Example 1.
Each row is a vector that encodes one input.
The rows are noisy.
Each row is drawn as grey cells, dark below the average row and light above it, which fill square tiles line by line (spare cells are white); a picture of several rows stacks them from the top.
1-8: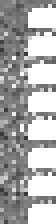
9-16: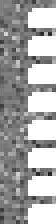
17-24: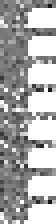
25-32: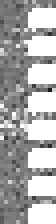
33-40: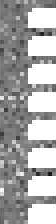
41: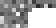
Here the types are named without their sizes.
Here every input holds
three true/false values.
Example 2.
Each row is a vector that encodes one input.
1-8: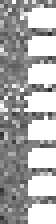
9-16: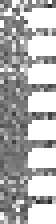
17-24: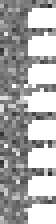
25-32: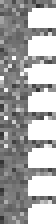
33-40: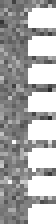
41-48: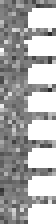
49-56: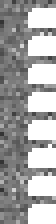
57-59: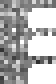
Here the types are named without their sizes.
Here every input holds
four true/false values.
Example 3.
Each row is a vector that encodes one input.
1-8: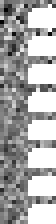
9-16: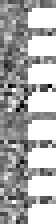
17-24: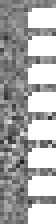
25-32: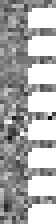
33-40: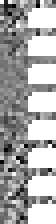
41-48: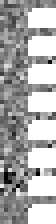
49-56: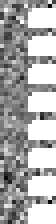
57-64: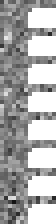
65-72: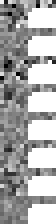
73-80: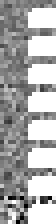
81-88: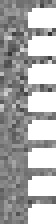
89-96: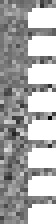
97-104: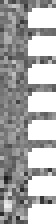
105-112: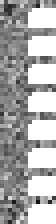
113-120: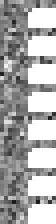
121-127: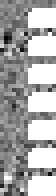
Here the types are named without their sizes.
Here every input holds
a node of a tree.
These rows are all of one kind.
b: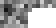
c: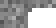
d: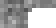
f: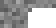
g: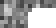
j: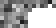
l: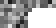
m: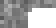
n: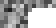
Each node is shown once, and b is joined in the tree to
d, m and n.
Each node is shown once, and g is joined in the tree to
c.
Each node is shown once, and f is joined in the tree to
l and m.
